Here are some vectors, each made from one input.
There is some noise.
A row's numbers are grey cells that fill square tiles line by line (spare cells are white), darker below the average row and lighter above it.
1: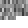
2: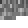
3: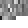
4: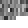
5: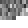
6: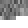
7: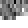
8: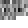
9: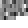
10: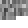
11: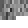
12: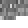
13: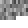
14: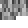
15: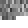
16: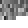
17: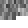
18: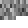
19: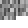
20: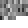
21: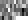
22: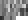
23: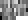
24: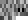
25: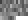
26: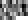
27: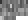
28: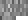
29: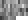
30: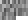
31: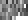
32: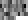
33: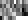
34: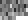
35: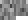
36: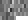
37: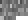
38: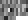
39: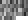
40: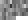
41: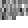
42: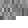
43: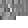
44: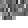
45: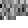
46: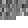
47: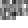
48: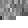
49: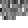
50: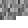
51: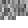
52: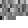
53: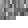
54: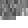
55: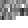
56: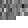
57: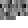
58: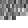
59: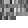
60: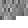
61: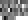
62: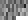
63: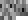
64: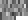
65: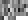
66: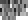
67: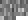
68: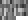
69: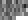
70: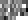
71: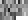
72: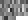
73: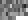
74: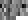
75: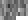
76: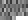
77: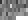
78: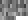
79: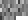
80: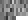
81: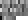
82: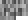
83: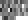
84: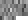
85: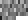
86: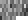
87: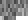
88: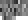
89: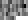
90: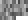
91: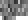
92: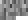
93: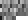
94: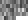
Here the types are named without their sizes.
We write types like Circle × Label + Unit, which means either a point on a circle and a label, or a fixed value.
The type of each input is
Bool × List(Line).
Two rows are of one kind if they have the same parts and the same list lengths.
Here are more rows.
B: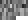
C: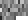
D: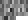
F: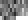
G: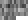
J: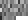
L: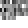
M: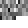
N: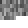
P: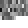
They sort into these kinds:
B, L, N
C, F, G, J, M
D, P

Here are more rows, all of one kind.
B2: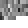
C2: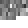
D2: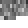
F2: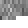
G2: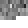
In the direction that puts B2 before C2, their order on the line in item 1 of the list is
B2, C2, D2, G2, F2.
